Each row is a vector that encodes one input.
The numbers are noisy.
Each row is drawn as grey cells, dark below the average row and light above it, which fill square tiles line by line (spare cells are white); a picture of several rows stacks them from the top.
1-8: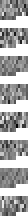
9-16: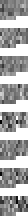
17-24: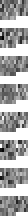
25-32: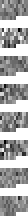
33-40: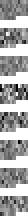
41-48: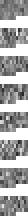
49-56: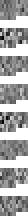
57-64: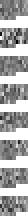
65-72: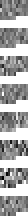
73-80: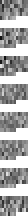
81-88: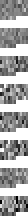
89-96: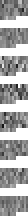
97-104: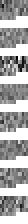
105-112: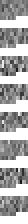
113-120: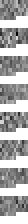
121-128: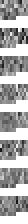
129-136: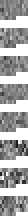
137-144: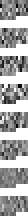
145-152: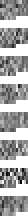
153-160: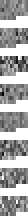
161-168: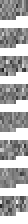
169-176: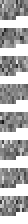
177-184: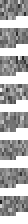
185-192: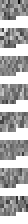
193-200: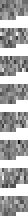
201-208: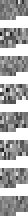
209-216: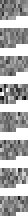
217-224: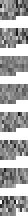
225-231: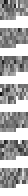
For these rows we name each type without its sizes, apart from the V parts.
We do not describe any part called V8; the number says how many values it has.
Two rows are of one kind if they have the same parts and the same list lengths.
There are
4 kinds of row.
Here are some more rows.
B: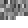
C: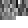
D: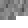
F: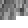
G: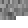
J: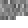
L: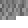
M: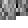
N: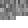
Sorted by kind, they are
B, J
C, M
D, F, G
L, N

